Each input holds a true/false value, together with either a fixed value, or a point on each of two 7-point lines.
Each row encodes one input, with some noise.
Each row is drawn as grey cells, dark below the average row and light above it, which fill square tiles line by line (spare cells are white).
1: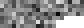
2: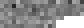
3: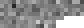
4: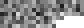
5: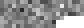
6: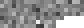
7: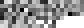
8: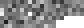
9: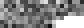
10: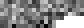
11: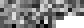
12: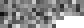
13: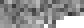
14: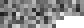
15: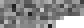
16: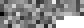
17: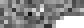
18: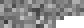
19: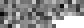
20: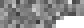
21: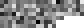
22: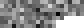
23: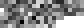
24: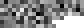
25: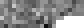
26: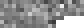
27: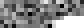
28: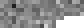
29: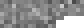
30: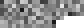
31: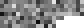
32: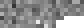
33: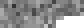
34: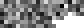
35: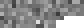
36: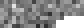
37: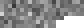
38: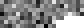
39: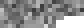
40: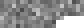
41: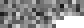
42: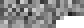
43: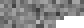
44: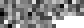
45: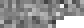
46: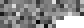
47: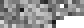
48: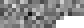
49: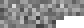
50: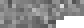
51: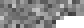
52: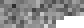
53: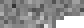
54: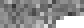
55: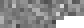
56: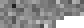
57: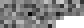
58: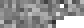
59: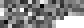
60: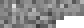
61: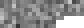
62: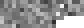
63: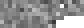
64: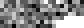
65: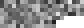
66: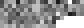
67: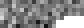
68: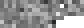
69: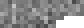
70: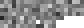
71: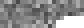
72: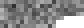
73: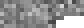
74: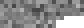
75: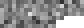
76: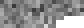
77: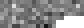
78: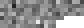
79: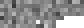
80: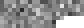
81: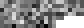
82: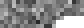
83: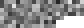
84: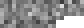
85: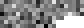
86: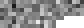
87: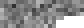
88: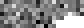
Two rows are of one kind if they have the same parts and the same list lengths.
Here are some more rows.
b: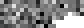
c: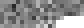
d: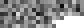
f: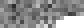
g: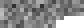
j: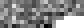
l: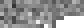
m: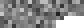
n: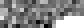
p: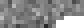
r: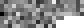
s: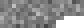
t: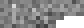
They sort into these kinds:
b, d, r
c, f, g, j, l, m, n, p, s, t

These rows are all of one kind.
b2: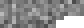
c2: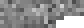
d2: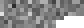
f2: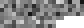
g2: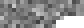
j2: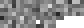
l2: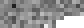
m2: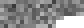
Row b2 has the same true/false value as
c2 and g2.
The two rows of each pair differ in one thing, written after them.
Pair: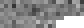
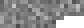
the true/false value
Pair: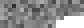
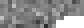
the true/false value
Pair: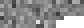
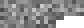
the true/false value
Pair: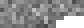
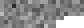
the true/false value
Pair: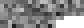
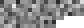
the true/false value
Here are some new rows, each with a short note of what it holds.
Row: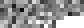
a point on each of two 7-point lines and a true/false value
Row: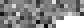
a true/false value
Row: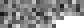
a true/false value
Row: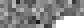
a point on each of two 7-point lines and a true/false value
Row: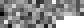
a true/false value
